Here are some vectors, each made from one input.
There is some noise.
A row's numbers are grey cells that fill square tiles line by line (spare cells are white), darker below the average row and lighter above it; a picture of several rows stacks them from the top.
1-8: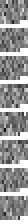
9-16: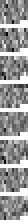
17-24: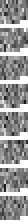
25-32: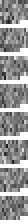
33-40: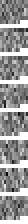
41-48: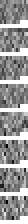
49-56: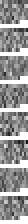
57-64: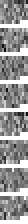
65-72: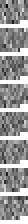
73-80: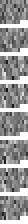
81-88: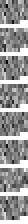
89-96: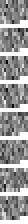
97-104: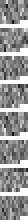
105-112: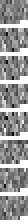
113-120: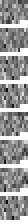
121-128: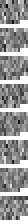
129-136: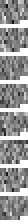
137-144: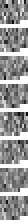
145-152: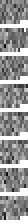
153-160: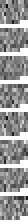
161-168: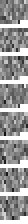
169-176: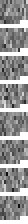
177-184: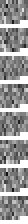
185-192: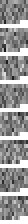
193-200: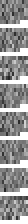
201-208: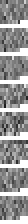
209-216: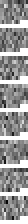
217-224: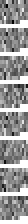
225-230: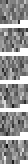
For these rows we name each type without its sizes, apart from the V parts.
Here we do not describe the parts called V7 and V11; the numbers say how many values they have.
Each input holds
either a point on a line, or a true/false value and a value of V11, or a value of V7.
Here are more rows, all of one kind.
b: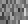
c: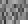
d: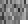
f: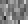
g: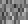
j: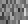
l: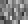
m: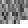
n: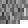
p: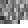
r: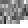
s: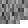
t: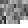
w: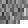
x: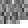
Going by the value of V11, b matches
j, n, p and w.
